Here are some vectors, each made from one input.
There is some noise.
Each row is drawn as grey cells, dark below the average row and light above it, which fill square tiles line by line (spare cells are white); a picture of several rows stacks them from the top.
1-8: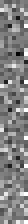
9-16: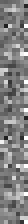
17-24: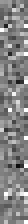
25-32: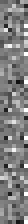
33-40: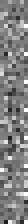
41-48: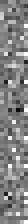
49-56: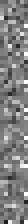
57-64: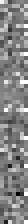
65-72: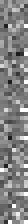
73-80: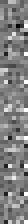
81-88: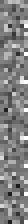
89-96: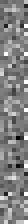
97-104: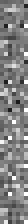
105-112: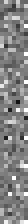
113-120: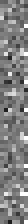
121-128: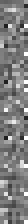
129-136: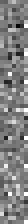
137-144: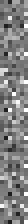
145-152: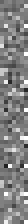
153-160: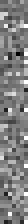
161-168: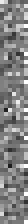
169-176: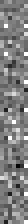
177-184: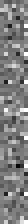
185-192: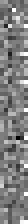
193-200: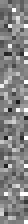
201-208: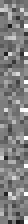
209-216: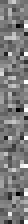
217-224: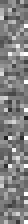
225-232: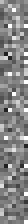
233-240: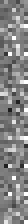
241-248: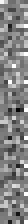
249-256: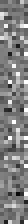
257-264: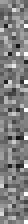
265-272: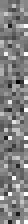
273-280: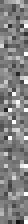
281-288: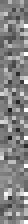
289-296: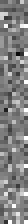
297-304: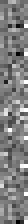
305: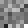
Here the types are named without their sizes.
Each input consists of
a point on a line, together with either a fixed value, or three true/false values.
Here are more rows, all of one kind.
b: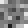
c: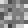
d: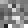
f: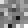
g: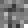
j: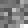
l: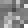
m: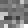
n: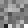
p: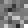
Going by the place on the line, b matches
c and f.
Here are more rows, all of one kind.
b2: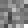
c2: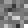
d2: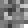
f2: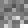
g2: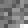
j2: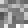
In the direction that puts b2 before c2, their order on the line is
b2, g2, f2, c2, d2, j2.
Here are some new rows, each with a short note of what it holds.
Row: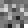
a point on a line
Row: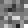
a point on a line and three true/false values
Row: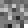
a point on a line
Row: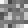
a point on a line and three true/false values
